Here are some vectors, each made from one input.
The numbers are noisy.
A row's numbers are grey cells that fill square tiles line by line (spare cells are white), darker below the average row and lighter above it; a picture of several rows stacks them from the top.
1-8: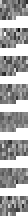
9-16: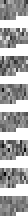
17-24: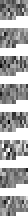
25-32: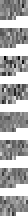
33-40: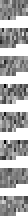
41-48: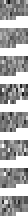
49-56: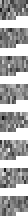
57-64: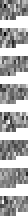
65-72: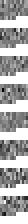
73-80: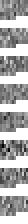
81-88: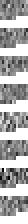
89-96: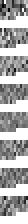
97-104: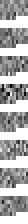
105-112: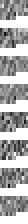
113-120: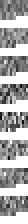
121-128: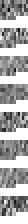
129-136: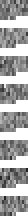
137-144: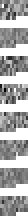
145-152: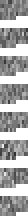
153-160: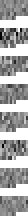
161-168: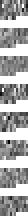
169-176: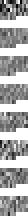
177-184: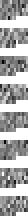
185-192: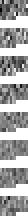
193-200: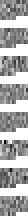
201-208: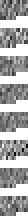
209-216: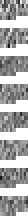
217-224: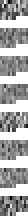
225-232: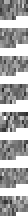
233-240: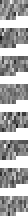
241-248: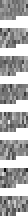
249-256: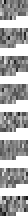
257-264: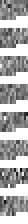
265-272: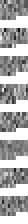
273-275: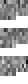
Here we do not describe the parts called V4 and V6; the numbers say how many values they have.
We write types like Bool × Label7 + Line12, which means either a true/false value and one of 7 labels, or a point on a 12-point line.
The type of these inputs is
(Bool × Circle8 + V4) × V6.
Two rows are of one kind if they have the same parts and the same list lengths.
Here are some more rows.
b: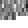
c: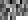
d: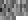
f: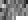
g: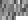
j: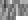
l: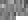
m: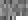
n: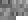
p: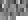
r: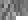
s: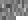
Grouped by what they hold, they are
b, c, g, j, l, m, n, r
d, f, p, s

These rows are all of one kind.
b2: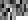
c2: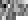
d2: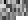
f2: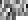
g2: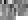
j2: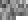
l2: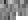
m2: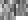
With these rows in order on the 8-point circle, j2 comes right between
l2 and m2.
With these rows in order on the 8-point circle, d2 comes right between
f2 and l2.
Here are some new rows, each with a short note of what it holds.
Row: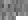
a point on an 8-point circle, a true/false value and a value of V6
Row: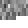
a point on an 8-point circle, a true/false value and a value of V6
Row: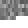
a point on an 8-point circle, a true/false value and a value of V6
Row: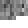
a value of V4 and a value of V6
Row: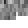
a point on an 8-point circle, a true/false value and a value of V6
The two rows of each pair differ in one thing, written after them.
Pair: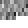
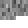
the value of V6
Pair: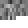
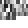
the true/false value
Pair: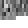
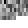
the place on the 8-point circle
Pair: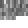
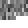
the value of V6
